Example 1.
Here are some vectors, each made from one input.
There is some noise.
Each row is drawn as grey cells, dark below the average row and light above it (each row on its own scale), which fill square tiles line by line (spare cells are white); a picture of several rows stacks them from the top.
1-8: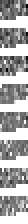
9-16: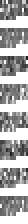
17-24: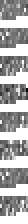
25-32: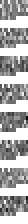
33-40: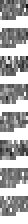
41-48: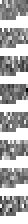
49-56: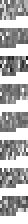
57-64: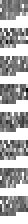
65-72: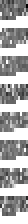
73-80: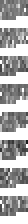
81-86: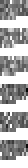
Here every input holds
one of 8 labels.
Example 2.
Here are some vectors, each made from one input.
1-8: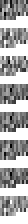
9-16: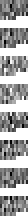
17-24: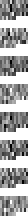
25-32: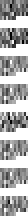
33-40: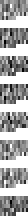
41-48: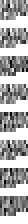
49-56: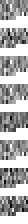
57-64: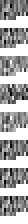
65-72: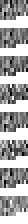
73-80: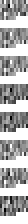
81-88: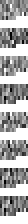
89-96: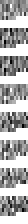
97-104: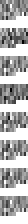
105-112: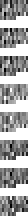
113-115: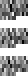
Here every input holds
a point on a 20-point line.
